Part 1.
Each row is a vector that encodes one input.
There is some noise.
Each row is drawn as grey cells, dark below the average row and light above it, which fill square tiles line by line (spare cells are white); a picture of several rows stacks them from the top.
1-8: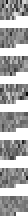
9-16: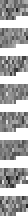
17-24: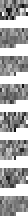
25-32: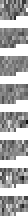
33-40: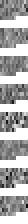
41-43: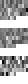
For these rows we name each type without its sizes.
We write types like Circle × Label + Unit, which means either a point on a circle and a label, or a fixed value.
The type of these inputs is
Circle.
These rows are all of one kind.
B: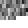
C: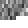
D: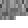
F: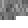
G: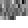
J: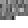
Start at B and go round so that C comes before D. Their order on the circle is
B, F, J, C, D, G.
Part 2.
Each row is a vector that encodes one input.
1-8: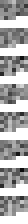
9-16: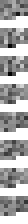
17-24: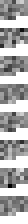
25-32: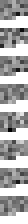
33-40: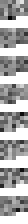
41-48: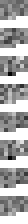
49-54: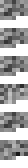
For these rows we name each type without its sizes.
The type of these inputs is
Tree.
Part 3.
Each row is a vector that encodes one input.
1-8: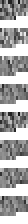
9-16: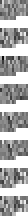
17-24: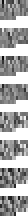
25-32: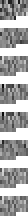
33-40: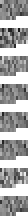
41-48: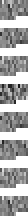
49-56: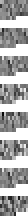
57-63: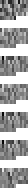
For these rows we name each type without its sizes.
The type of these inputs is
Line.
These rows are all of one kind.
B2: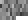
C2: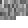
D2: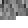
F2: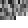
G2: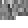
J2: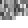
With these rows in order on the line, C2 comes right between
G2 and J2.
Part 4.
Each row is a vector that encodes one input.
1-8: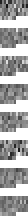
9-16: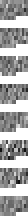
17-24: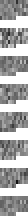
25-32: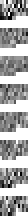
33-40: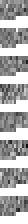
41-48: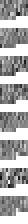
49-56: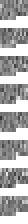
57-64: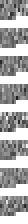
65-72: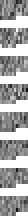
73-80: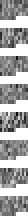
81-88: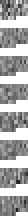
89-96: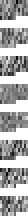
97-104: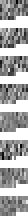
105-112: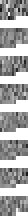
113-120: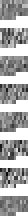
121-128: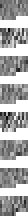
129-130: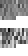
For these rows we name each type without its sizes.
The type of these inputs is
Bool × Bool × Bool × Bool + Unit.
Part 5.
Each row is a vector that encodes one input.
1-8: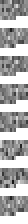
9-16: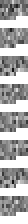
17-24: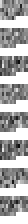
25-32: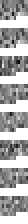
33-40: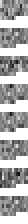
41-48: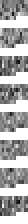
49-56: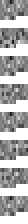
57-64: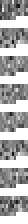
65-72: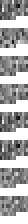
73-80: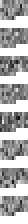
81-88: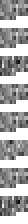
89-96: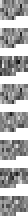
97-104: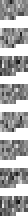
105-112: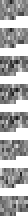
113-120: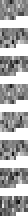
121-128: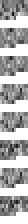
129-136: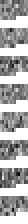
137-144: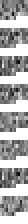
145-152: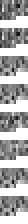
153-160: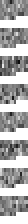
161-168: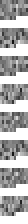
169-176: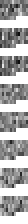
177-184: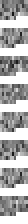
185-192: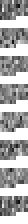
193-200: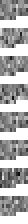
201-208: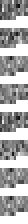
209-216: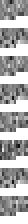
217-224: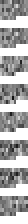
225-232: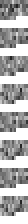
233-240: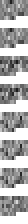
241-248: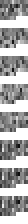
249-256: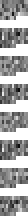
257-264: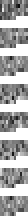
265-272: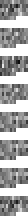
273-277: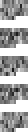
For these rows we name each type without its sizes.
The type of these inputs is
Line.
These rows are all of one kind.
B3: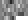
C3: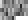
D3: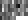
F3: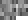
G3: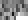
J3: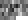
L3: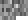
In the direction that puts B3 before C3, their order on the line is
D3, J3, G3, L3, F3, B3, C3.
